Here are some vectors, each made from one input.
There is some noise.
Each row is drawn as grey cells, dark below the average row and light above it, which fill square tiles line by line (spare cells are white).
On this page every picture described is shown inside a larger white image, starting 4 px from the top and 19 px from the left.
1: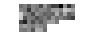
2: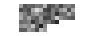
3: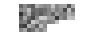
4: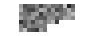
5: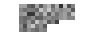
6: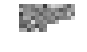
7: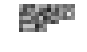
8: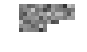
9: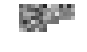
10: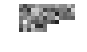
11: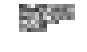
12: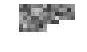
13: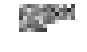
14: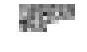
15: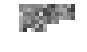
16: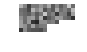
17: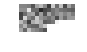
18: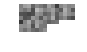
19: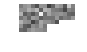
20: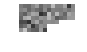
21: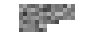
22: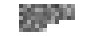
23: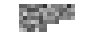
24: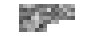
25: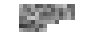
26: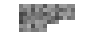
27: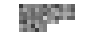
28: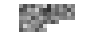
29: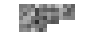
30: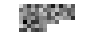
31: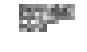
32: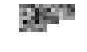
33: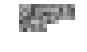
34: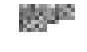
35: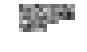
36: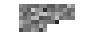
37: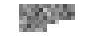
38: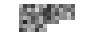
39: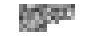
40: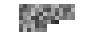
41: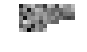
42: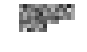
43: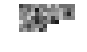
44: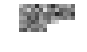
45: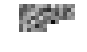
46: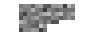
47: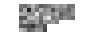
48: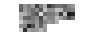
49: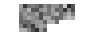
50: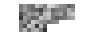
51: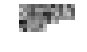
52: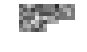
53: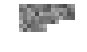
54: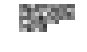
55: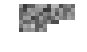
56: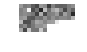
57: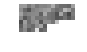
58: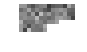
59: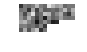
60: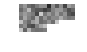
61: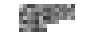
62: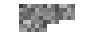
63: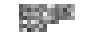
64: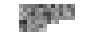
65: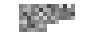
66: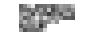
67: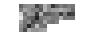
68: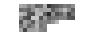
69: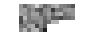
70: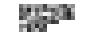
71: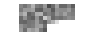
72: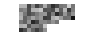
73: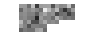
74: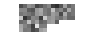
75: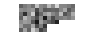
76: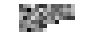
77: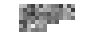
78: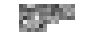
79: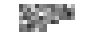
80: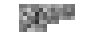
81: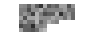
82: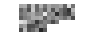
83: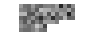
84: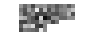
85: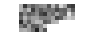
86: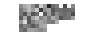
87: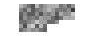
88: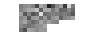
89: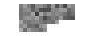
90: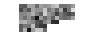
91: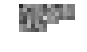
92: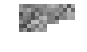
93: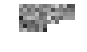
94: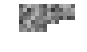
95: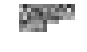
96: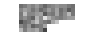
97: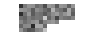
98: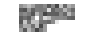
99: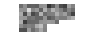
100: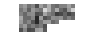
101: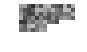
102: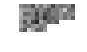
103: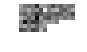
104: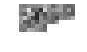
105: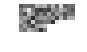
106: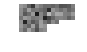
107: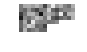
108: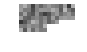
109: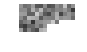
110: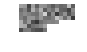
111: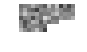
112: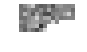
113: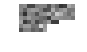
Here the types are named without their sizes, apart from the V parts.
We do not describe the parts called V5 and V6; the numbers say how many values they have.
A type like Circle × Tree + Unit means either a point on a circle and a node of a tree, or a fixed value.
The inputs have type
Bool × V5 + Label × V6.
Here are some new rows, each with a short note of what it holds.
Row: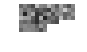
a true/false value and a value of V5
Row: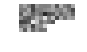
a label and a value of V6
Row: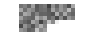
a label and a value of V6
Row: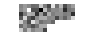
a true/false value and a value of V5
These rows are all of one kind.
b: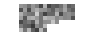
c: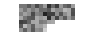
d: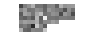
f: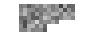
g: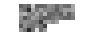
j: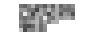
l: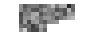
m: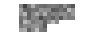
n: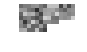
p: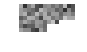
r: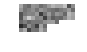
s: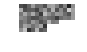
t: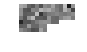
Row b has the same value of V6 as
l, p, r and t.
